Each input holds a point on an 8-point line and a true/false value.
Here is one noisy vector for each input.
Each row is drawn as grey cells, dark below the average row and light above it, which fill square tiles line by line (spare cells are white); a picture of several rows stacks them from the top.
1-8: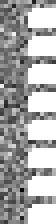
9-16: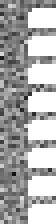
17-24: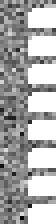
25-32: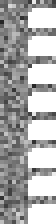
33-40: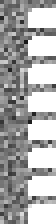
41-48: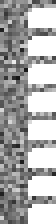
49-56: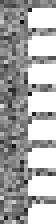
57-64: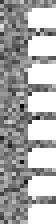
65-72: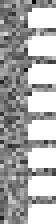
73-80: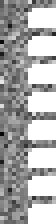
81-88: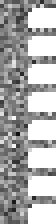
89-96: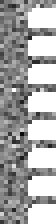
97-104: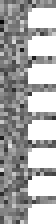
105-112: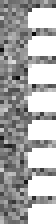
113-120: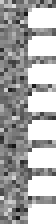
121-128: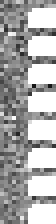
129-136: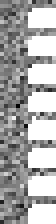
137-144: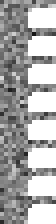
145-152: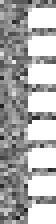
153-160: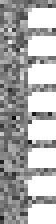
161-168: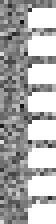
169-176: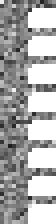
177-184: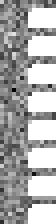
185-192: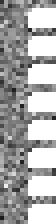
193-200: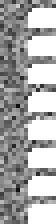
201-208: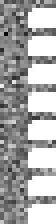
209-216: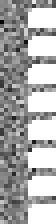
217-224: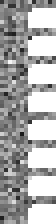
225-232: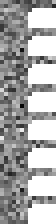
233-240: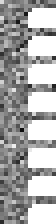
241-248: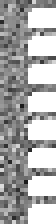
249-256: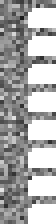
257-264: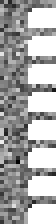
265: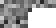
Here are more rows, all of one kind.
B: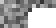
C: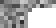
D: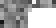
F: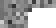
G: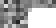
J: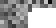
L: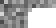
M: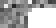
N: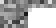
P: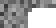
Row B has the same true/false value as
F, J and P.
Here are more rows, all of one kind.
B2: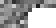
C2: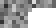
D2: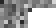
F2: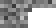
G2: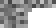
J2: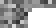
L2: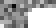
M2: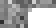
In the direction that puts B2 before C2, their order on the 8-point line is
J2, B2, M2, C2, G2, D2, L2, F2.
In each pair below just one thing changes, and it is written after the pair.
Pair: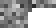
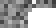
the true/false value
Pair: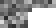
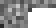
the place on the 8-point line
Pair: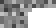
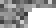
the place on the 8-point line
